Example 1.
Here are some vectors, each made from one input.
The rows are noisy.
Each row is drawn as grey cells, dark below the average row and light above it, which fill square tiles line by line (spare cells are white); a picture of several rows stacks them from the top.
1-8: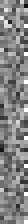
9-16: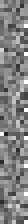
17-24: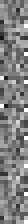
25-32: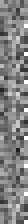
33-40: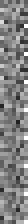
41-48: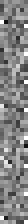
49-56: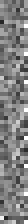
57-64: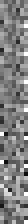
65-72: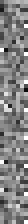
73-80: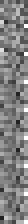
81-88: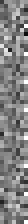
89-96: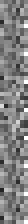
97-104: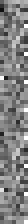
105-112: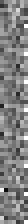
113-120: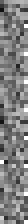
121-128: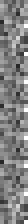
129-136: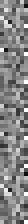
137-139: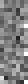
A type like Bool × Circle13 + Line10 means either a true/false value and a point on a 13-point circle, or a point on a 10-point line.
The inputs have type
Line7 + List2(Line5).
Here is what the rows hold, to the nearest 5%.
About 50% of them hold a point on a 7-point line. The rest are lists of up to two points on a 5-point line: about 5% of all rows are empty, 20% hold one and 25% two.
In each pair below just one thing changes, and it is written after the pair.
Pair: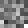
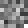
the place on the 5-point line in item 1 of the list
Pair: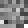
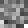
the place on the 5-point line in item 1 of the list
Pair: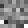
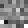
the place on the 5-point line in item 2 of the list
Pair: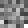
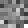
the place on the 5-point line in item 2 of the list
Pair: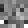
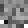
the place on the 5-point line in item 2 of the list
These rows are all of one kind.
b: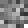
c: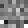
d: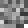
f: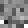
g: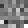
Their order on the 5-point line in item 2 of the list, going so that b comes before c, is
b, g, c, d, f.
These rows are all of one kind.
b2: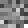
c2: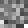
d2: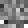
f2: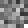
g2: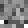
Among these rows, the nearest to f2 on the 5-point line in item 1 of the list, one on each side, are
b2 and c2.
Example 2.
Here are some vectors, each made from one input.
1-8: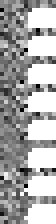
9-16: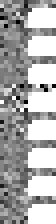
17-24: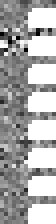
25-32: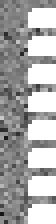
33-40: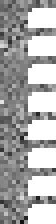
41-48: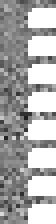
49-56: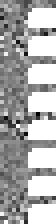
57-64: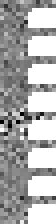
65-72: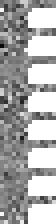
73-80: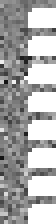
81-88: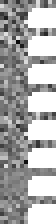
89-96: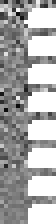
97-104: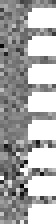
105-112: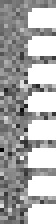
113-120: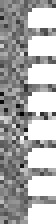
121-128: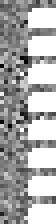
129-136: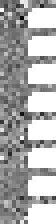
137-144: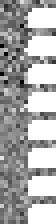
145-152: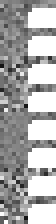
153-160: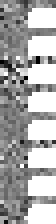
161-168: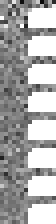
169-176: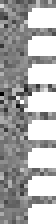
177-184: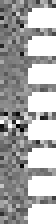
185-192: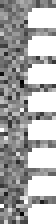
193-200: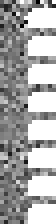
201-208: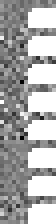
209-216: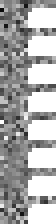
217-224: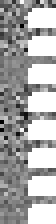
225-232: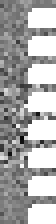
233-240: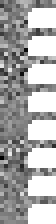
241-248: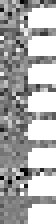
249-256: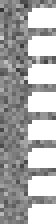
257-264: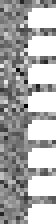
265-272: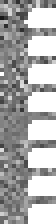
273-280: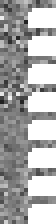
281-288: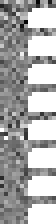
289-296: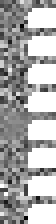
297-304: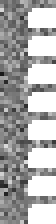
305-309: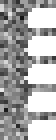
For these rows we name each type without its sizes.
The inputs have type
Bool × Tree × (Tree + Unit).
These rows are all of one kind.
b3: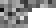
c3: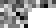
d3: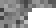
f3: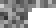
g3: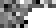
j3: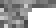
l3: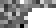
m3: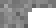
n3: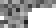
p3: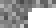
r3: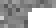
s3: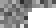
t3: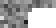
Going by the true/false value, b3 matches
c3, d3, j3 and m3.
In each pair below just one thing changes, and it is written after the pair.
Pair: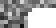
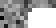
the true/false value
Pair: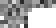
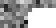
the node of the tree
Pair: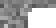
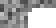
the node of the tree
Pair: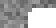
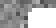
the node of the tree
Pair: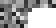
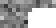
the true/false value
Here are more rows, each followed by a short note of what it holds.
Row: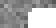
a node of a tree and a true/false value
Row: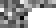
a node of a tree and a true/false value
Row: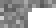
a node of each of two trees and a true/false value
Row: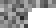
a node of a tree and a true/false value
